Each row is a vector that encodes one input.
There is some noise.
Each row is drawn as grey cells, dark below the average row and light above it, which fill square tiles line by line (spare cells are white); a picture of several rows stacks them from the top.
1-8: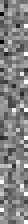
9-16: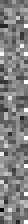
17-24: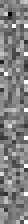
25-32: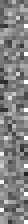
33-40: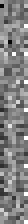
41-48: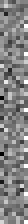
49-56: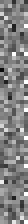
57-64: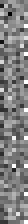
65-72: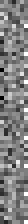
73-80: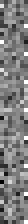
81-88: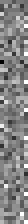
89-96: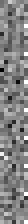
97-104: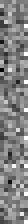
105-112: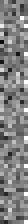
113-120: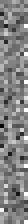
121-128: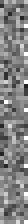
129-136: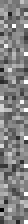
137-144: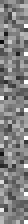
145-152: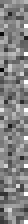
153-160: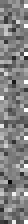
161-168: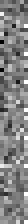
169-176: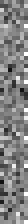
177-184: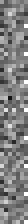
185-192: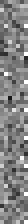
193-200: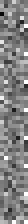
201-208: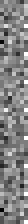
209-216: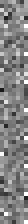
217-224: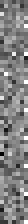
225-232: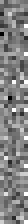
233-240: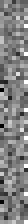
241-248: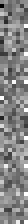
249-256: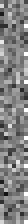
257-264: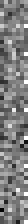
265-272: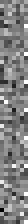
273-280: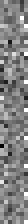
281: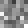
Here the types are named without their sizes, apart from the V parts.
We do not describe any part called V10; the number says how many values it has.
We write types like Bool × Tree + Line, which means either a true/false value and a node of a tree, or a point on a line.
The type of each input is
(Bool × Circle + Unit) × V10.
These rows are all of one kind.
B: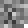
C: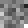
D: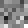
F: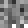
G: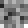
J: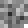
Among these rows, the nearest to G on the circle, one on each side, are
C and D.
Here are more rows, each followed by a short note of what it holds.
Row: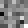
a value of V10
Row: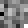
a value of V10
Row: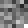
a point on a circle, a true/false value and a value of V10
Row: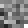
a value of V10
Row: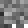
a value of V10
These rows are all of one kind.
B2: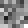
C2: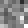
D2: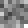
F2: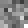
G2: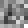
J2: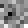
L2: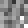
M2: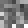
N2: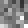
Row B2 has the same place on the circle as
D2 and M2.
